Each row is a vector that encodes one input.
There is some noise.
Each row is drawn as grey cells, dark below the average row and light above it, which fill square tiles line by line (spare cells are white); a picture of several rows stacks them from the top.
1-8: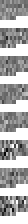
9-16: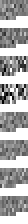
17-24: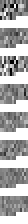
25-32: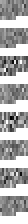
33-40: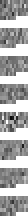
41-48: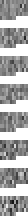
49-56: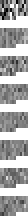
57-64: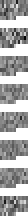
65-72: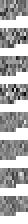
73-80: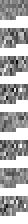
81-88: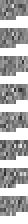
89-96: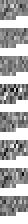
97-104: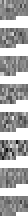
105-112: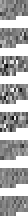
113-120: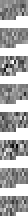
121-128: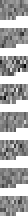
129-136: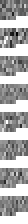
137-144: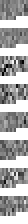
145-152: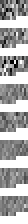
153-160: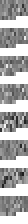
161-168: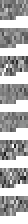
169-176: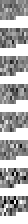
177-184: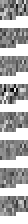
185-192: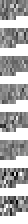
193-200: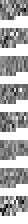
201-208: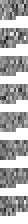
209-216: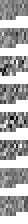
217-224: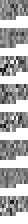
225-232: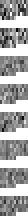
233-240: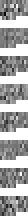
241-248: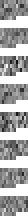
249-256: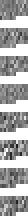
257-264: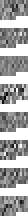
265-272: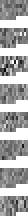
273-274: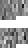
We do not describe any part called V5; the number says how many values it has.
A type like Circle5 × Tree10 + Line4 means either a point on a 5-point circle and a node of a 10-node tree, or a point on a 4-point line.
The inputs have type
List3(Bool × V5).
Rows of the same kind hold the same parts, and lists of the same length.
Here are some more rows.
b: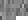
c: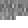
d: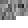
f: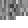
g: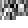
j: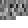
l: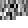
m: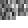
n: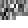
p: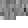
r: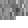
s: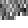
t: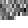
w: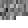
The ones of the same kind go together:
b, c, g, n, p, r, w
d, f, j, l
m
s, t

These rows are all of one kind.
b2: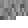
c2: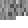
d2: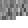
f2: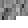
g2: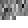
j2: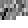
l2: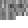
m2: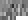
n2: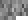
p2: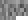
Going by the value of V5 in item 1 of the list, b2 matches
f2, g2 and m2.
